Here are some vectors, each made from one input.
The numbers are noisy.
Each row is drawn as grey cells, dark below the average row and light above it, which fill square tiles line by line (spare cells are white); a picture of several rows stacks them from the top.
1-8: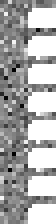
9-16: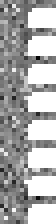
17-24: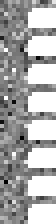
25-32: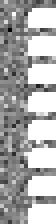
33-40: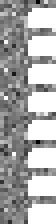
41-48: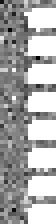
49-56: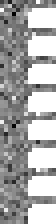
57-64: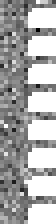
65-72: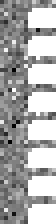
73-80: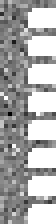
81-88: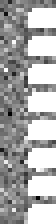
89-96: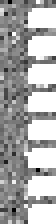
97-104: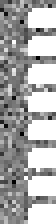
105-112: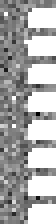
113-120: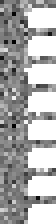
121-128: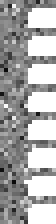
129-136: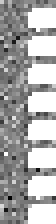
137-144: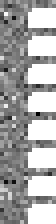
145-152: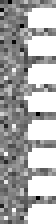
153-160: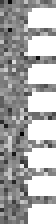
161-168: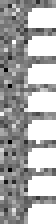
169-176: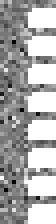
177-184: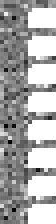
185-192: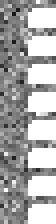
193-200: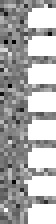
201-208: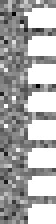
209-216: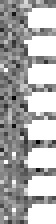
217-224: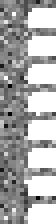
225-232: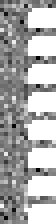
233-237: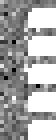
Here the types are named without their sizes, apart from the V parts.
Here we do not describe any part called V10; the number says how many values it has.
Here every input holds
a true/false value, together with either a point on a line, or a value of V10.
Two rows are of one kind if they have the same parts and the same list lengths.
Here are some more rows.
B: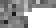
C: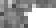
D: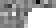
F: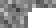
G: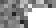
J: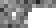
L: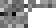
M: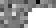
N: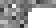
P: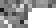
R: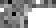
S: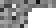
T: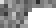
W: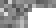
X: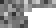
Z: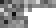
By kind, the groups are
B, G, L, P, R, X, Z
C, D, F, J, M, N, S, T, W

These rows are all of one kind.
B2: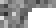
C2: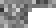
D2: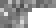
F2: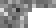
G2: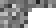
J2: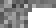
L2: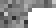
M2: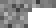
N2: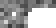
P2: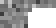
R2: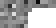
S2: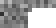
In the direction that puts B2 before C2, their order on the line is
B2, S2, P2, N2, J2, M2, D2, F2, R2, G2, L2, C2.
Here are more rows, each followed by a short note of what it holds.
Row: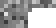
a point on a line and a true/false value
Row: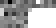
a true/false value and a value of V10
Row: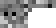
a true/false value and a value of V10
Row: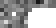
a point on a line and a true/false value
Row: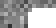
a point on a line and a true/false value
